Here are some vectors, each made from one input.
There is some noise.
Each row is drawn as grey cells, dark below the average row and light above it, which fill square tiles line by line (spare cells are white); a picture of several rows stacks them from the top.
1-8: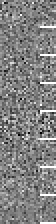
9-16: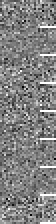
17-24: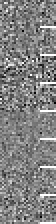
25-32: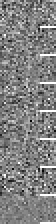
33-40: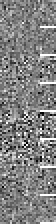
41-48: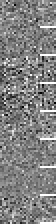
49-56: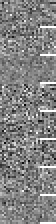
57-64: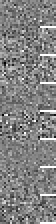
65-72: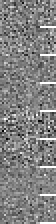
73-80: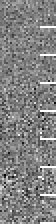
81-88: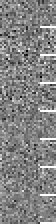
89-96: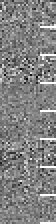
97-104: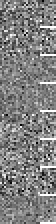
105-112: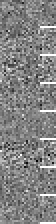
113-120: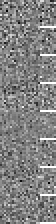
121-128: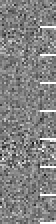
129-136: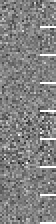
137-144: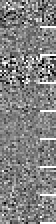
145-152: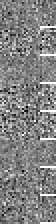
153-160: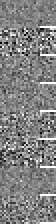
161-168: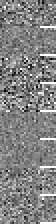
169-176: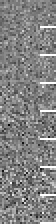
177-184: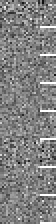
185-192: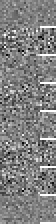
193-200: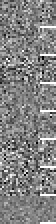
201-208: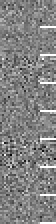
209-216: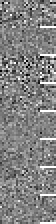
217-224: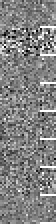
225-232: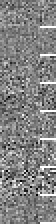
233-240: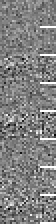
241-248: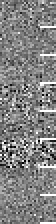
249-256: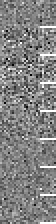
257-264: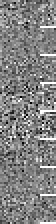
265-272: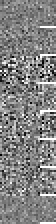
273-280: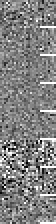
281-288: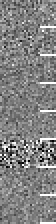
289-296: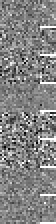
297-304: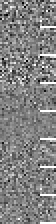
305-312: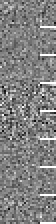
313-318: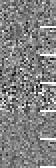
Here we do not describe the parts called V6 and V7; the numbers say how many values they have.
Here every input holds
one of 4 labels and a value of V6, together with either a point on an 8-point line, or a value of V7.
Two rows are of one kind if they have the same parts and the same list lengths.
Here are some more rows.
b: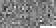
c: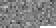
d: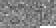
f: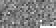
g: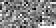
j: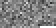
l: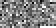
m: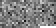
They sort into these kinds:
b, f, g, m
c, d, j, l

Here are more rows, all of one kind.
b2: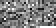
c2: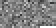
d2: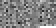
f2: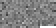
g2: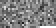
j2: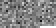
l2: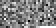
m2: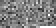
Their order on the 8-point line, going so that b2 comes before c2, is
b2, m2, f2, j2, d2, l2, g2, c2.
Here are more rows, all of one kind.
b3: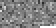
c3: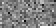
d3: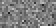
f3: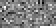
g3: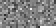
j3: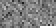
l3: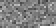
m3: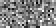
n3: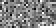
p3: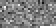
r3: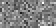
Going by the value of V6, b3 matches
c3, f3 and g3.
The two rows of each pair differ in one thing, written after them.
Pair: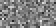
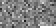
the value of V6
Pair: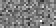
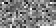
the label
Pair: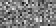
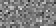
the value of V7
